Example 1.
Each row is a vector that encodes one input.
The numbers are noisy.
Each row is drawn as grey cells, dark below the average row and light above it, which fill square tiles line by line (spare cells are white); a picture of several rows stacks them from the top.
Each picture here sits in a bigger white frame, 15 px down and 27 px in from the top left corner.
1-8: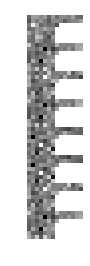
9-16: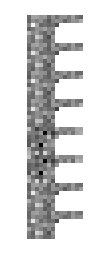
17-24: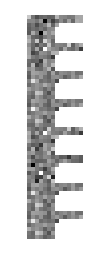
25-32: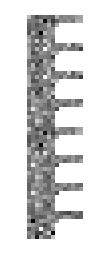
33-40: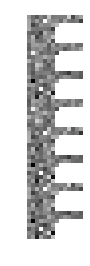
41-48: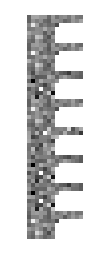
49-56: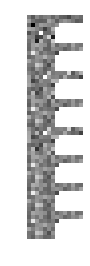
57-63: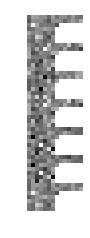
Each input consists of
one of 4 labels.
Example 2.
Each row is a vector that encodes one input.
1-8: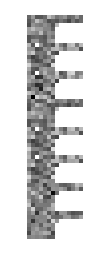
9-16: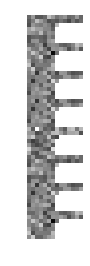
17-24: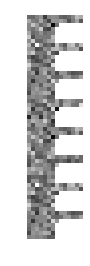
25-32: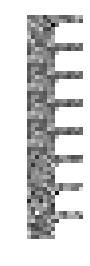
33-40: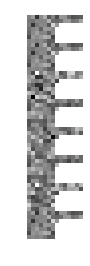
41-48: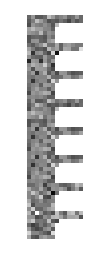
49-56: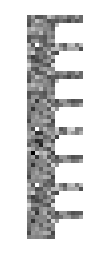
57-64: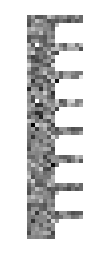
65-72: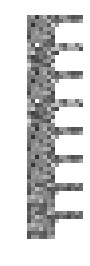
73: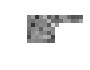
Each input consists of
a point on a 6-point circle.
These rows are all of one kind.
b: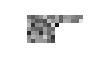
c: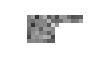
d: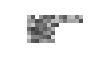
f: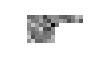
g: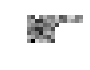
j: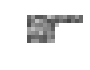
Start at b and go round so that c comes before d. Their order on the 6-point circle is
b, c, j, f, d, g.
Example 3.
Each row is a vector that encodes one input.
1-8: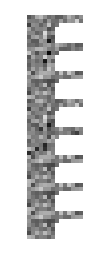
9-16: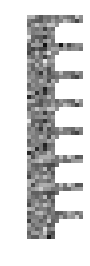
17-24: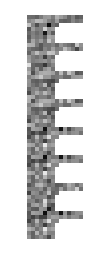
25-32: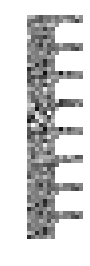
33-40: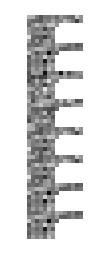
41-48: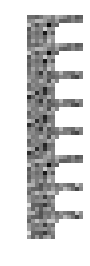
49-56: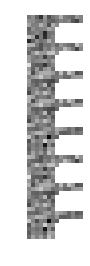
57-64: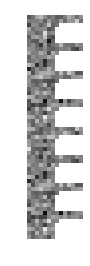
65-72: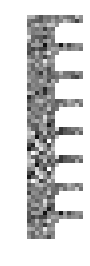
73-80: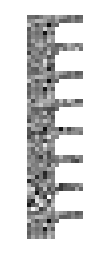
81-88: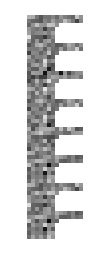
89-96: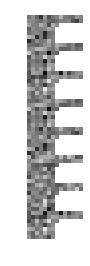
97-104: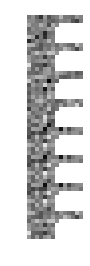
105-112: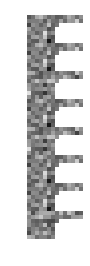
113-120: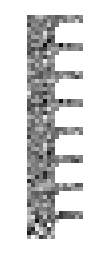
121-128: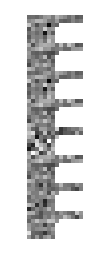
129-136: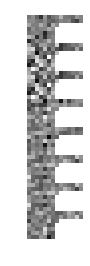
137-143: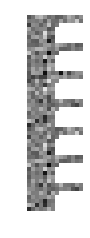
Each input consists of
either a point on a 6-point circle, or a fixed value.
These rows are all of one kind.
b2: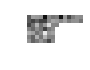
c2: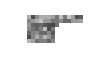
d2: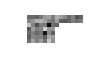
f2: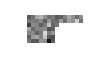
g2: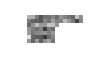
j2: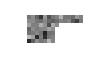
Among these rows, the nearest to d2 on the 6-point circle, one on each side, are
c2 and j2.
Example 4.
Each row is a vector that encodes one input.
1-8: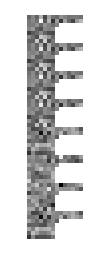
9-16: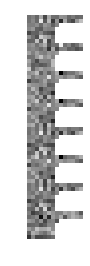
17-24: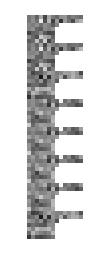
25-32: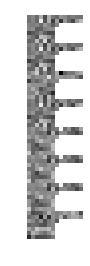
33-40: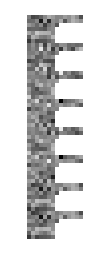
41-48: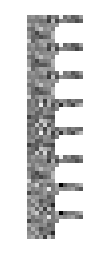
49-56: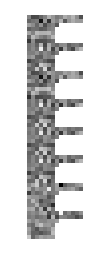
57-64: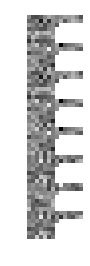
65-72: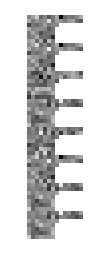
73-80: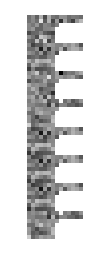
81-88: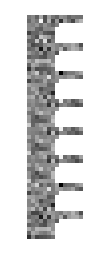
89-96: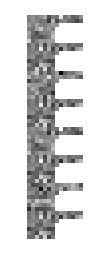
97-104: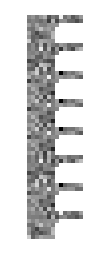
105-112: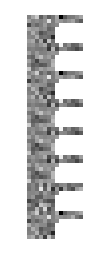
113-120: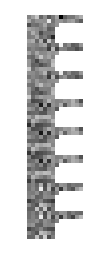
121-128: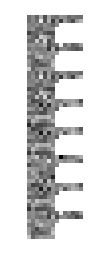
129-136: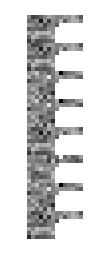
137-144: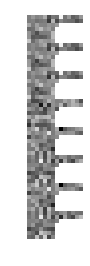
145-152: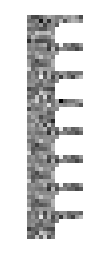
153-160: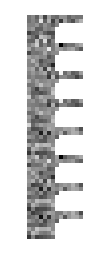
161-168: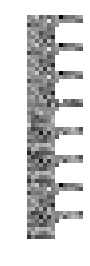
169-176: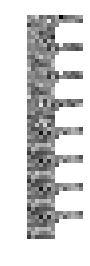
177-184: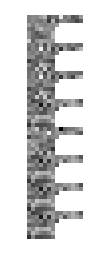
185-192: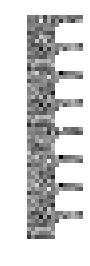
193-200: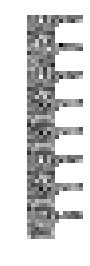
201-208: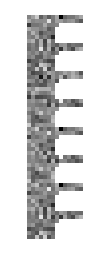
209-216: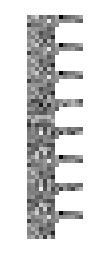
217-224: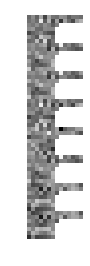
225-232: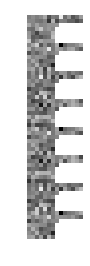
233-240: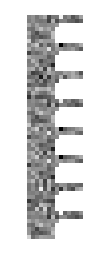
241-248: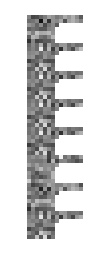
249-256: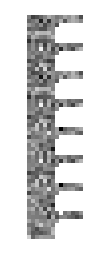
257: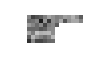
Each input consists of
one of 4 labels.
